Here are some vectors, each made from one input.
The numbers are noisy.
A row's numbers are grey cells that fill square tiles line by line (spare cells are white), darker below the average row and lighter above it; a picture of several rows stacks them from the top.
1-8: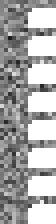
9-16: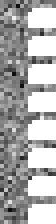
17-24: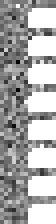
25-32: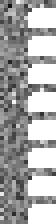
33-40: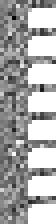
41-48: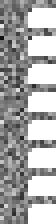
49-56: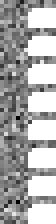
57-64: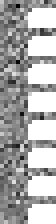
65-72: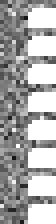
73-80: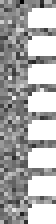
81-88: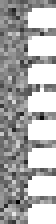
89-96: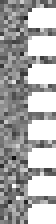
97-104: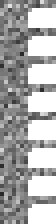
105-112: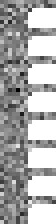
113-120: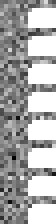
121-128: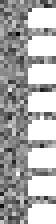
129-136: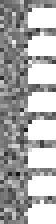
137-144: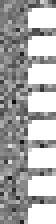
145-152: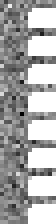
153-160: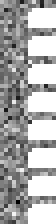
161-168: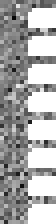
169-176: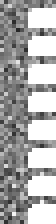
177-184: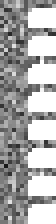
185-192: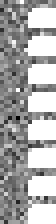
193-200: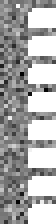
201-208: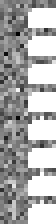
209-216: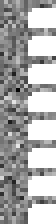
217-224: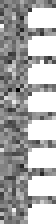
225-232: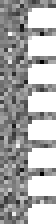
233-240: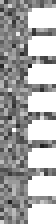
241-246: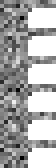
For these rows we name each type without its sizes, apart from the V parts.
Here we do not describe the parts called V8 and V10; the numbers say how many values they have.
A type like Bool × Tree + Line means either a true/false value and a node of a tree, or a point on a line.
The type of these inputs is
(Bool × V10 + V8) × Label.
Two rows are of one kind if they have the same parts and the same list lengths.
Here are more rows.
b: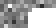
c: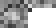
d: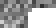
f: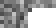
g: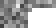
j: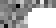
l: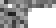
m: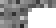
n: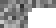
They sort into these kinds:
b, d, g, l, m, n
c, f, j

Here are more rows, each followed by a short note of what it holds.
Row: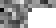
a label and a value of V8
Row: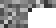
a label and a value of V8
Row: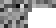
a label and a value of V8
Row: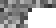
a label and a value of V8
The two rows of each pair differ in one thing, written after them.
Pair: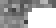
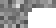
the label
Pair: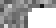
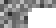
the value of V10
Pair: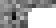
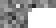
the true/false value
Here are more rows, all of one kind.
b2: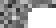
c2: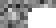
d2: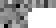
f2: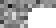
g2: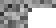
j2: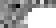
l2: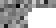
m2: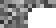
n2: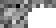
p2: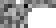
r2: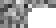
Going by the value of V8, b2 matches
f2 and g2.
